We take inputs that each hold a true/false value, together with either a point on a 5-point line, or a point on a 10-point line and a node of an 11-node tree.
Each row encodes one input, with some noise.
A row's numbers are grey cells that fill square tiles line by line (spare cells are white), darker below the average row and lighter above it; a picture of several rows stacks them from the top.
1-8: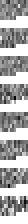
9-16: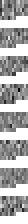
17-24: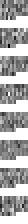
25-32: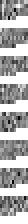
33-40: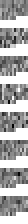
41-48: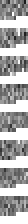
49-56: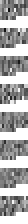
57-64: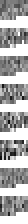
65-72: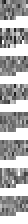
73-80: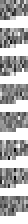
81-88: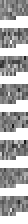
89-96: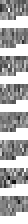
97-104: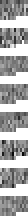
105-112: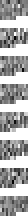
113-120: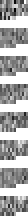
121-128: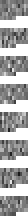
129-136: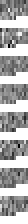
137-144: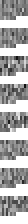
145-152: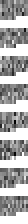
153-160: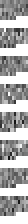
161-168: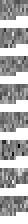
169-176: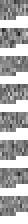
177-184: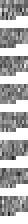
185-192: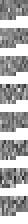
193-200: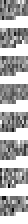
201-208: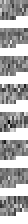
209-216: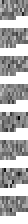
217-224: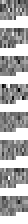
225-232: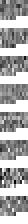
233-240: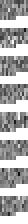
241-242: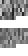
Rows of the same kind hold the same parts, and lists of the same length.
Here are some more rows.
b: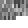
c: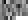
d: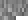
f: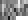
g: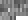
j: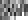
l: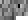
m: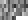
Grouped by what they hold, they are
b, c, d, g, l, m
f, j

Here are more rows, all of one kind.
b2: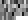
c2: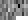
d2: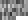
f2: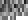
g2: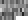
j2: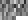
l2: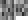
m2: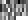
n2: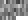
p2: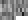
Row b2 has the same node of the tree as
d2 and p2.
